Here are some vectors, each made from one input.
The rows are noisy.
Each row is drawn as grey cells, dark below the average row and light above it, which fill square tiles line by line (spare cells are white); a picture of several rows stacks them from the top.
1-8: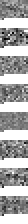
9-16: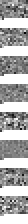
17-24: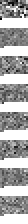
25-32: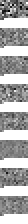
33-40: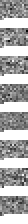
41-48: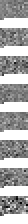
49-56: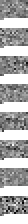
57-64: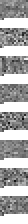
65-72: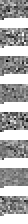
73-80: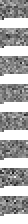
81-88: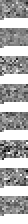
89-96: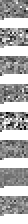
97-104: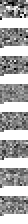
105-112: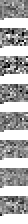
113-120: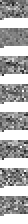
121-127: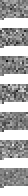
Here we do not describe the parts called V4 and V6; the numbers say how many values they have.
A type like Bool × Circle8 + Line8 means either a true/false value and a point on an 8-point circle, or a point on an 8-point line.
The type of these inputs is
Bool × (Line5 + V6) + V4.
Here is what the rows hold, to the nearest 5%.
About 80% of them hold a true/false value, together with either a point on a 5-point line, or a value of V6. The rest hold a value of V4.
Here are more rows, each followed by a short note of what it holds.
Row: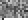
a value of V4
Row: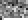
a point on a 5-point line and a true/false value
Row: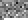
a true/false value and a value of V6
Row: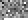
a value of V4
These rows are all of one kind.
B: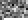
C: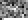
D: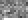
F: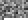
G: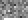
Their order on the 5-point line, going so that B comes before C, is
D, B, F, G, C.
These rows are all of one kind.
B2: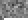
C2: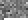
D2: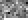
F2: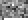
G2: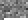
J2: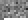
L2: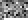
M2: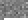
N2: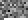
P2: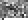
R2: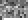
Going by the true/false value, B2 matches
F2, P2 and R2.
